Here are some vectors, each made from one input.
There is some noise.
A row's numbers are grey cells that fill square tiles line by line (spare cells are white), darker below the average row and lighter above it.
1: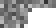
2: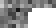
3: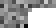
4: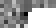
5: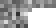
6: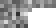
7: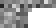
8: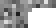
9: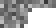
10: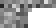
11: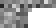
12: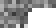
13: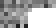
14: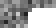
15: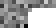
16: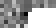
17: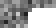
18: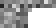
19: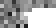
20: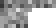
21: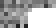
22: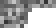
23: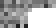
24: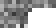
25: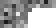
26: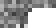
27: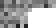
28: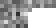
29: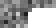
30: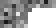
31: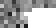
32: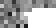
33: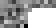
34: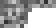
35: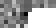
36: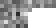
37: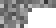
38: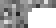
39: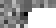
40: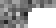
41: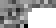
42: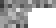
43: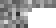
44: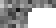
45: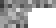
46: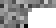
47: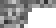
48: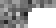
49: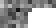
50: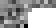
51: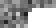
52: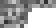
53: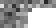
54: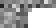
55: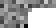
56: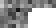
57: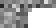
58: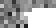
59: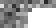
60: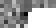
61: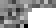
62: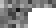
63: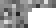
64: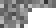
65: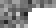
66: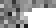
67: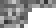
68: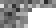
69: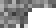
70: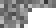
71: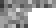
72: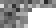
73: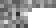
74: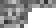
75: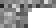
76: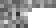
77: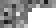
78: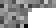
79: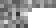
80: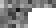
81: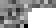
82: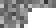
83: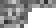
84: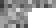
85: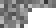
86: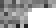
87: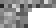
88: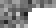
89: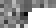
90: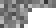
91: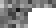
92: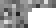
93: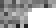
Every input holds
four true/false values.
